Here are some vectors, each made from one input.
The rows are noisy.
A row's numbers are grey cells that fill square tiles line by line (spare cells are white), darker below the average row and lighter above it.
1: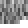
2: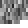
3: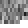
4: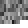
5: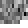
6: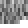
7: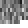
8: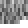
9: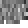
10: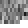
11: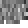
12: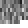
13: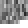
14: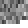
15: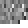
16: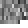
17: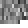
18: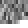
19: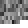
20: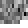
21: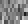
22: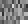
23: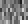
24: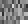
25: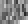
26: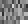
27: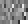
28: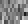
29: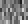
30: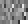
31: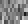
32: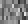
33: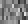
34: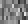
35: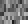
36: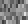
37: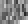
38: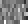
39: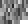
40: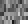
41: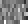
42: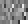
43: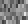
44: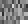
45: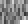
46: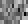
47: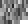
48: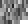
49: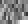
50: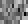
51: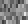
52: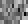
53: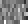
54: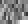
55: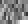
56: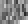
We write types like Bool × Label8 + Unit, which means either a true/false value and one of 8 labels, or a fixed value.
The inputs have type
Circle6 + Label7.
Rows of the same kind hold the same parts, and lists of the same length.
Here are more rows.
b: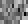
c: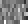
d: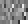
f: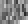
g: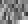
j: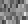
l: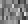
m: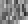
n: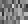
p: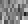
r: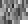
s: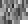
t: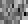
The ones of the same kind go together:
b, f, g, m, p, r, s, t
c, d, j, l, n

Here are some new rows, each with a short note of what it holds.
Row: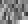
a point on a 6-point circle
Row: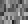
one of 7 labels
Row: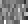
one of 7 labels
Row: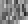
a point on a 6-point circle
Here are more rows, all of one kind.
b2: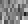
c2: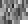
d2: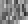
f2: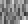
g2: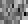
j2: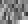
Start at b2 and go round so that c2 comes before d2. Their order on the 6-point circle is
b2, g2, c2, j2, d2, f2.
